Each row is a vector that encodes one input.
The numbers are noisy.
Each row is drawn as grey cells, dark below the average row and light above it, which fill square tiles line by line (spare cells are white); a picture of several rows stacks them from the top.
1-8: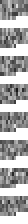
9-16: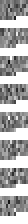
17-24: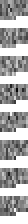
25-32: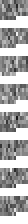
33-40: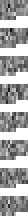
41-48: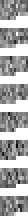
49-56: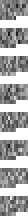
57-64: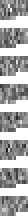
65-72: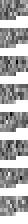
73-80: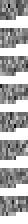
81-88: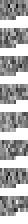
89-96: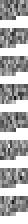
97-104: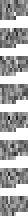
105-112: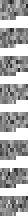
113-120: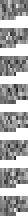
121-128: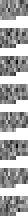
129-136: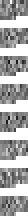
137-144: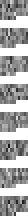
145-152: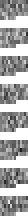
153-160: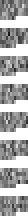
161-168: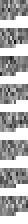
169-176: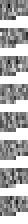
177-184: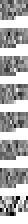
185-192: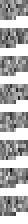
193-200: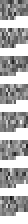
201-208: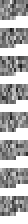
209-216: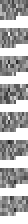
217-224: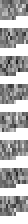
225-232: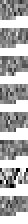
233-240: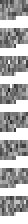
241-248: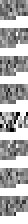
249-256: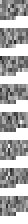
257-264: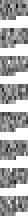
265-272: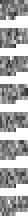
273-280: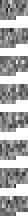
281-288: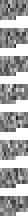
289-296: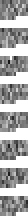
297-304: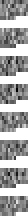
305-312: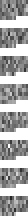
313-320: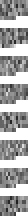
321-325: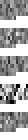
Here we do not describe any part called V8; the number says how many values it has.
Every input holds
a list of up to two items, each a true/false value and a value of V8.
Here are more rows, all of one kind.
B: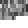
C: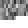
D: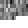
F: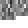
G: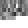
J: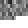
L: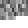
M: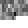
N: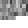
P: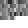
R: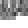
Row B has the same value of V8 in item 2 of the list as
G and N.
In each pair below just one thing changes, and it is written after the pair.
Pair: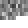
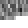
the value of V8 in item 1 of the list
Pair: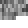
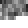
the value of V8 in item 2 of the list
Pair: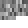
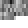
the true/false value in item 1 of the list
